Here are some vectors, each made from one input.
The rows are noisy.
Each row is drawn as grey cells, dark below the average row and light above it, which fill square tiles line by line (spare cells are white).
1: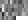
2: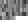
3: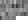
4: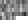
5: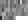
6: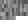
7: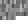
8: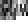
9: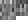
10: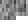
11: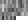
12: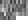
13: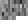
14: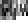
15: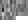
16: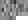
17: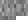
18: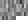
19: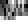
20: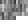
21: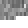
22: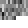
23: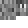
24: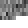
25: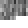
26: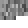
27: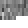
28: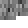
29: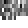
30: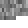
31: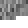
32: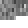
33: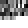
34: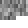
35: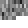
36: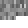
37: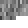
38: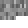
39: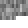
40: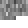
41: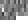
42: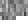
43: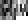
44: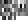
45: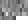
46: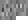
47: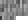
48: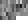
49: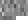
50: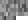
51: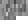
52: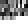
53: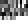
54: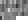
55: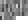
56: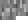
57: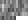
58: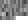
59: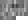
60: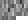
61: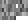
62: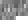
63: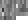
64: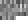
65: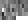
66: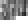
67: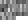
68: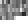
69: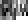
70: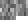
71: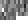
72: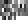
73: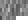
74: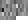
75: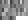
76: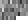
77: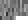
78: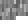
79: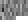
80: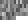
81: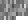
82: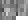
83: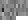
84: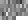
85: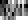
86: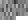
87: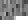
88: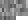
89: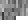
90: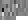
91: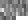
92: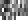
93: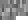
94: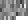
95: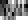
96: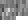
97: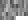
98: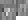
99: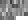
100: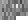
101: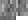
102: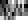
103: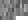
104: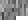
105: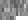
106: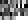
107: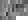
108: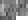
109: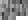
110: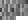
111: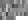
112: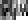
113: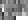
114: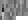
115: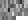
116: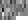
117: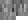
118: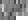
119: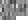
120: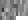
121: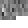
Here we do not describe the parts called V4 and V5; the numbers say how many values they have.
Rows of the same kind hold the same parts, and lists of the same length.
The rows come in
3 kinds.
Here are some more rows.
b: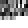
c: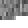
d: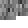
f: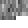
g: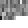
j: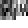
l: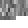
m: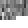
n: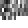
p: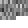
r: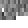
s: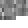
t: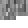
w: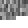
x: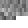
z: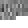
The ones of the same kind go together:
b, j, n
c, g, m, p, w, z
d, f, l, r, s, t, x

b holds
a value of V4.
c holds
one of 8 labels and a value of V5.
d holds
a point on an 8-point line and a value of V5.
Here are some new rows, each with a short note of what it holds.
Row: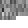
one of 8 labels and a value of V5
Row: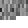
one of 8 labels and a value of V5
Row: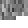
a point on an 8-point line and a value of V5
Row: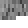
a point on an 8-point line and a value of V5
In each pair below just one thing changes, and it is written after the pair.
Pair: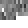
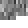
the place on the 8-point line
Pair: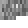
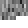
the value of V5
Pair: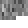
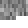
the value of V5
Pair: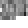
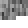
the value of V5
